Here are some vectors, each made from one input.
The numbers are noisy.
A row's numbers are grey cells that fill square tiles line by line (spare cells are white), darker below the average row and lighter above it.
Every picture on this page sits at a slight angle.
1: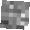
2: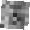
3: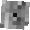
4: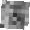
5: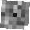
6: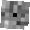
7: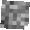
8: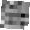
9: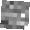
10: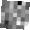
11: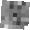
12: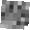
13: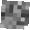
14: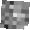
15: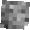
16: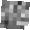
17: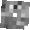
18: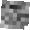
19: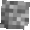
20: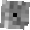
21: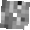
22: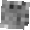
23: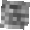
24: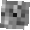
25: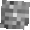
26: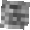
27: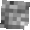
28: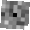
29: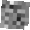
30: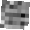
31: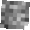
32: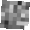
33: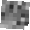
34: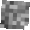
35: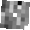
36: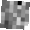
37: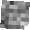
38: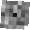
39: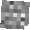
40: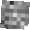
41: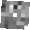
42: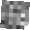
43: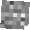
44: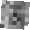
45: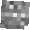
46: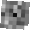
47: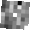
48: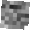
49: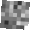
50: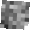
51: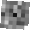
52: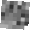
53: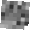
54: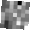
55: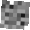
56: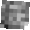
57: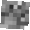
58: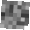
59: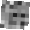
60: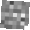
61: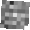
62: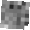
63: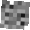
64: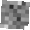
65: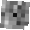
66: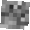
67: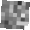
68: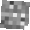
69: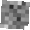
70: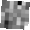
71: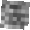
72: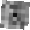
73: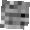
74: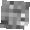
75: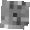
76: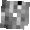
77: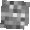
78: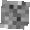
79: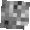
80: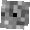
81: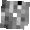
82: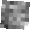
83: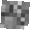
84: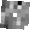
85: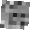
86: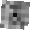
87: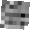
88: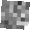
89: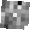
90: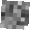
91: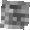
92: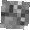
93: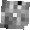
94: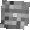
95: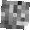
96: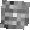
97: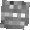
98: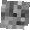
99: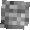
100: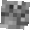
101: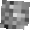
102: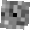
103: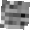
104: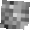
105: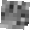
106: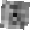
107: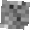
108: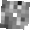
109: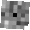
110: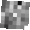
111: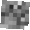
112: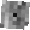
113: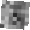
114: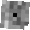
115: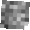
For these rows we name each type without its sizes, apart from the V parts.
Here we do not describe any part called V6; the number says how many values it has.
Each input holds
a point on a line, together with either a point on a line, or a true/false value and a value of V6.
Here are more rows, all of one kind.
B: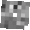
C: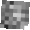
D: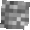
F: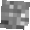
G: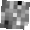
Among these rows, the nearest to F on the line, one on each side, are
B and D.
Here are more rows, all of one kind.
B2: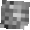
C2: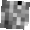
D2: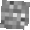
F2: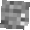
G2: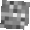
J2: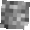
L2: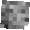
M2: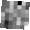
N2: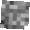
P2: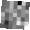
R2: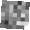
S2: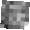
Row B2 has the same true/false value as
D2 and G2.
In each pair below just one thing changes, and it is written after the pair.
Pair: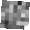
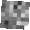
the value of V6
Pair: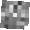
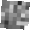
the true/false value
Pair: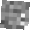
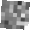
the place on the line
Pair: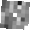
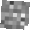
the place on the line
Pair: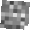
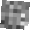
the true/false value
